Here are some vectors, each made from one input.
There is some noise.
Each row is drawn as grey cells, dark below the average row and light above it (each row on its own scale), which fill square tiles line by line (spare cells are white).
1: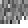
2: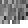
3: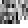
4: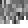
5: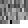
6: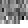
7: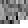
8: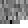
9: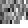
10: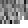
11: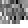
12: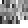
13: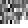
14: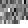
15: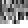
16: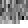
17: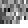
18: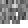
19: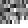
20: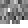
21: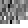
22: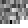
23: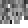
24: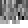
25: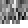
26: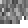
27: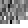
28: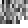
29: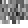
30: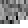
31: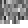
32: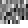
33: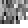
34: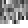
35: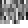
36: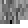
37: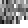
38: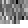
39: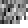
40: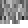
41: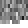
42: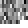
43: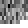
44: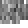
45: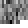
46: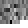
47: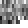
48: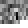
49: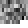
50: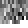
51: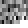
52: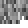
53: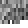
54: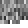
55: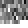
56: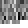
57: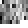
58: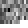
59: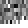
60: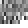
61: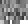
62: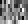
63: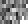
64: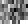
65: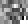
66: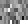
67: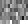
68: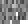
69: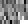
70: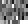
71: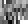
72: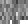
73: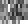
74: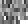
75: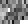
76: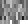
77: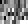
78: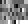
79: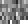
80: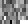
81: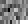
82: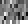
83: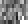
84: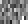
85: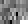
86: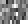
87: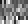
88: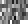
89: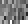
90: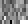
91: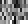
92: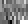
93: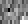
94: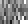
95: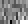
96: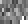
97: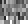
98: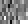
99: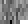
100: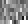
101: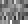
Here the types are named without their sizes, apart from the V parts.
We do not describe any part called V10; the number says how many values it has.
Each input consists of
a label, a true/false value and a value of V10.
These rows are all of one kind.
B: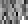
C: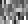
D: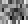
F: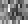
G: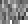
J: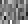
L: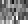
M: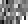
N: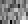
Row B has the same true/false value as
M and N.
